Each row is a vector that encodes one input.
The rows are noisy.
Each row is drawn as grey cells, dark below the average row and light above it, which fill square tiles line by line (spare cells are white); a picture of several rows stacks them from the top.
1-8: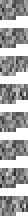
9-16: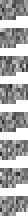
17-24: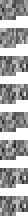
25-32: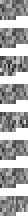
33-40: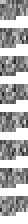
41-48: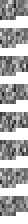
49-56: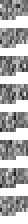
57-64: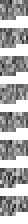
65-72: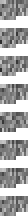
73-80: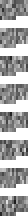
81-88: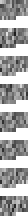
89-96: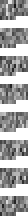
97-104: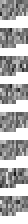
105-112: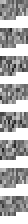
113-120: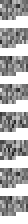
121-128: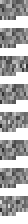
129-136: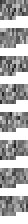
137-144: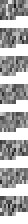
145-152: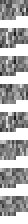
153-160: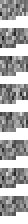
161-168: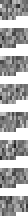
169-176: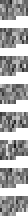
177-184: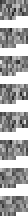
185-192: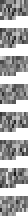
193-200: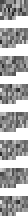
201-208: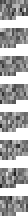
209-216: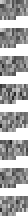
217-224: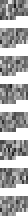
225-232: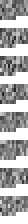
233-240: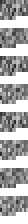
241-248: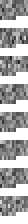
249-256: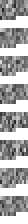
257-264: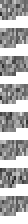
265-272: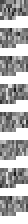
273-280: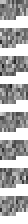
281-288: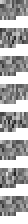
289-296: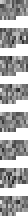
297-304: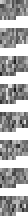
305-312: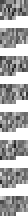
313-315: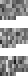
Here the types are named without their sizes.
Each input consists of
a point on a line.
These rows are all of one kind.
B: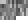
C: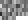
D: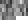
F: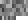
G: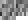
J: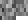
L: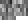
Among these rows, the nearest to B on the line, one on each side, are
F and G.
